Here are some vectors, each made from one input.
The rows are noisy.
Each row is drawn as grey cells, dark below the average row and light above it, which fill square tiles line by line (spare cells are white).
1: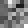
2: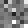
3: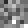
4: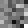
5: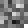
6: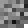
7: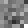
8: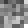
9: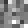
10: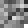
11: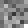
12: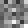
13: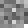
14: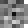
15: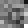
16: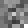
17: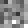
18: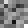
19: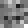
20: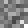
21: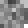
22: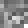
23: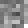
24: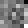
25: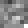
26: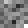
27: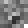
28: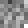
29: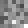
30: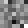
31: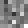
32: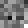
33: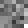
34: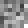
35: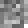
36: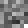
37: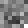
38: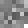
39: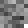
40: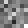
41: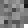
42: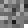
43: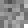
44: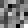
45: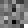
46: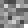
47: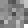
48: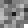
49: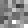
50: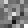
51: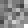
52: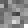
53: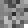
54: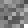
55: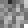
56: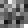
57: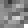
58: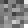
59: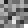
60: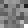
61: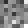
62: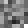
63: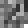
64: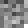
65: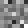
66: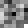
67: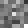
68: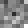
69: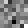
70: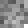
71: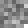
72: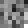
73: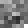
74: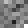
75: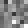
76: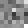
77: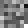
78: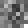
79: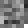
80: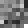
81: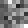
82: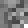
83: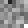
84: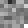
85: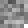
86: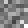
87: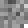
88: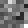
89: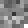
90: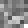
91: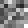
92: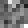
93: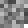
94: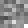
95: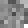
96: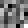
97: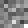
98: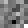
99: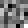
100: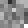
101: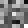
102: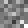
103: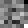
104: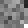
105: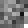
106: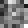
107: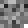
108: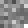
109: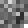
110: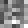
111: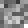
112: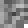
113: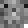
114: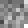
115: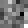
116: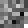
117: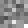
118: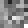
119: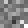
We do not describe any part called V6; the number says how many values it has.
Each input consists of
a list of up to two items, each a true/false value and a value of V6.
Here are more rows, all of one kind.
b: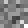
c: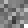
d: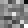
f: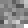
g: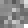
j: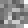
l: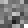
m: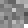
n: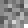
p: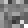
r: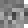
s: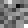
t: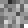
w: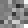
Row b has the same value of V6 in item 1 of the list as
d, m and p.
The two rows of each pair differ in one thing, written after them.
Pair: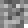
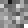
the true/false value in item 2 of the list
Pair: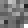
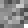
the true/false value in item 1 of the list
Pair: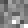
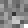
the value of V6 in item 1 of the list
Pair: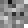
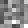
the value of V6 in item 2 of the list
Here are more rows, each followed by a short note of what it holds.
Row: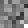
a list of two items
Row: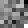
a list of two items
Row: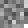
a list of one item
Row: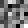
the empty list
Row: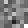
a list of one item
